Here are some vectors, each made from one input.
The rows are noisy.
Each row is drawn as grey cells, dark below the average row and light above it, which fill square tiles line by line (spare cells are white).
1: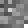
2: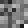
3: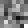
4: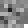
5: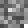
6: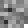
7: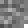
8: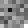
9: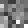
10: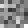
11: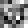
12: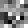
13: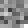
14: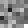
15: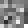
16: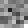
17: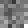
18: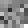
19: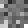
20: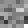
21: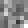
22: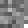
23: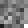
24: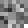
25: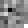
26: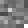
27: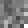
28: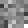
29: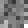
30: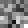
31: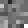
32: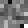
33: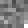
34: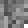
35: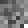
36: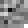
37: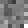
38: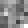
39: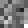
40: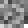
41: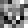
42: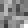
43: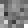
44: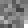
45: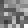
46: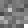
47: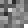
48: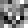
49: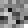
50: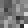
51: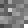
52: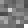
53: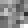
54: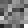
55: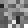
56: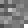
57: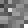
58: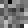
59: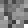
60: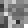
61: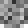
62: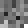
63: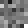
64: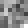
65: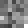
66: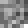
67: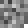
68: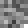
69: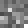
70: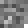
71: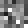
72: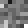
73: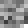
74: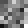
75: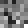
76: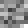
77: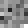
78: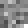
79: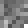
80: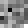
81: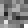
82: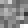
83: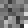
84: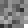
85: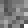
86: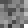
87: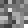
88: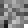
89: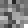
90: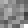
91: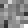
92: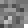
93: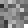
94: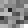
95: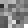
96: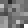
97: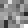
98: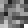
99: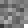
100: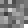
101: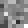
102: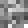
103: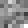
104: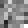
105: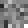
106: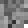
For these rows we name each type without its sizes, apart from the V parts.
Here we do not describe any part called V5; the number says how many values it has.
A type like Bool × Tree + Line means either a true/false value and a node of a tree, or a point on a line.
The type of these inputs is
List(Bool × V5).
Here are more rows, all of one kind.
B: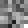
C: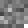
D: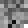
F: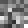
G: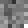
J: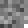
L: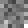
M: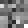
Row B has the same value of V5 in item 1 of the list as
D and J.
